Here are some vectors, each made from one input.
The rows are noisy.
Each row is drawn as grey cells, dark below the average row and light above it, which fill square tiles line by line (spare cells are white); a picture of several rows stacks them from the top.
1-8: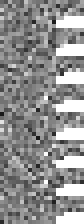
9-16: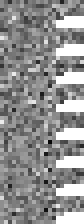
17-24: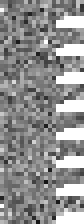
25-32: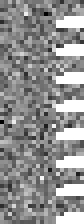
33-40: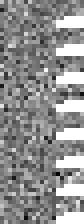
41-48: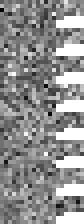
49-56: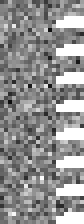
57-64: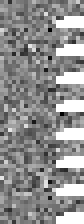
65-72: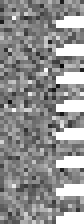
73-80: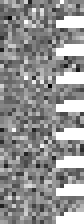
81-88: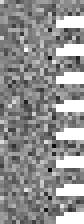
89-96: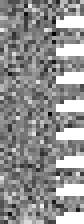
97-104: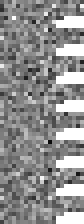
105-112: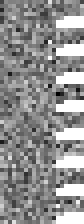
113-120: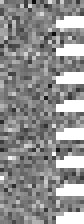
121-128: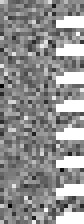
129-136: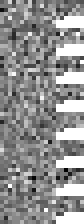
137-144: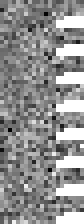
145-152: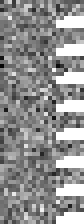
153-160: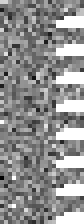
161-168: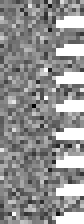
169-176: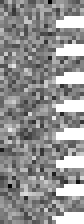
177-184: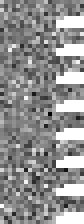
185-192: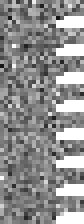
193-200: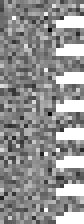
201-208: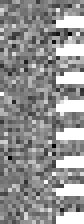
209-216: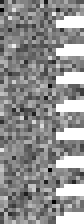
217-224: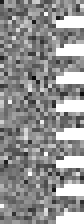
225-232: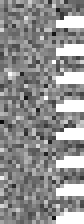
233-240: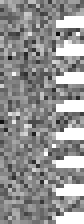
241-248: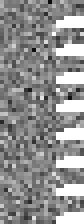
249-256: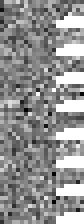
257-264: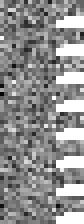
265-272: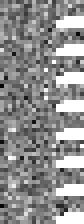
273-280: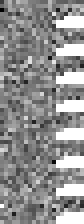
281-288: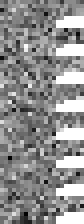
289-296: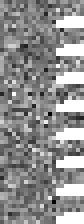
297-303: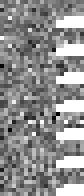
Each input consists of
a point on a 20-point circle, together with either a point on a 20-point circle, or four true/false values.
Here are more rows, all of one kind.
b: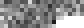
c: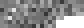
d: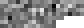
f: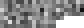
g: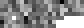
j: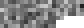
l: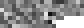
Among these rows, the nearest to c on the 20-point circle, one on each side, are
d and g.
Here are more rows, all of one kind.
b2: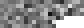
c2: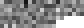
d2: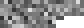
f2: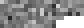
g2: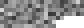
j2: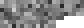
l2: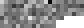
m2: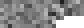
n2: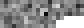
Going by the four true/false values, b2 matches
f2 and m2.
